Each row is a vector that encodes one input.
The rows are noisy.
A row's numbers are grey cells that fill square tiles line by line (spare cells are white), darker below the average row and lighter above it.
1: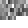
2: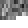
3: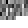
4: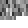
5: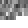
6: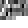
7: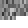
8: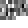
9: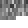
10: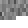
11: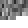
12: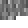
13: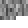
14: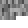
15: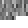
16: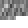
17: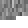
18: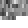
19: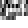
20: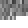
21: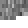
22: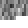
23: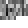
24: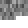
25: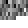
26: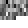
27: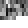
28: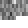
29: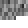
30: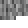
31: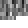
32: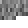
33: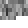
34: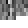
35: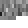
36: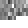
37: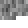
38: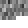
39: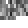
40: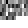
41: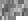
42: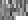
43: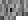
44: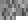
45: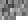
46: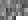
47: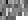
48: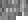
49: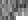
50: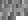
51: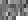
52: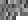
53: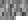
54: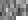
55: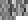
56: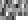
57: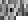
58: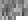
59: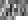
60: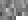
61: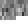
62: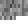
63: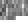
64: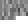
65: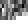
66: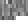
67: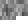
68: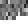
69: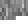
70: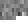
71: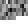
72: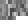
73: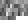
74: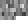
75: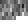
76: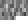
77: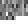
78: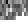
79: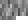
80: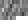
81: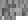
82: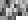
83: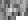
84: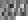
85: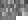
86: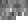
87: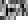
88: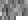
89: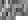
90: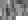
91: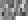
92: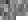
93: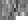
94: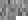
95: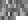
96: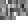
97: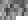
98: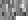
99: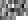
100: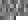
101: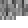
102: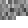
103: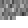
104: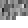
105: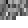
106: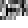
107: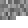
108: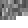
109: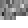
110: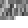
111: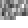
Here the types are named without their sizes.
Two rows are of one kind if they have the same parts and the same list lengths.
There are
3 kinds of row.
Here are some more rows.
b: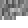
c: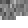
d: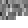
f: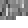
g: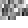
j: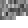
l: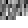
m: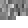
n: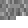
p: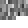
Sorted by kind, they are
b, g
c
d, f, j, l, m, n, p

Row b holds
a point on a line.
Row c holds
a true/false value.
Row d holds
a node of a tree and a true/false value.
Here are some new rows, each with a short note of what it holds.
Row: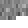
a node of a tree and a true/false value
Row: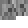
a true/false value
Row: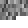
a point on a line
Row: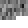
a true/false value
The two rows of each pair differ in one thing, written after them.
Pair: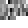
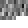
the node of the tree
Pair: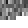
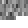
the true/false value
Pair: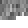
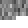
the node of the tree
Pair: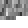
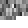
the node of the tree
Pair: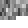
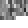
the node of the tree
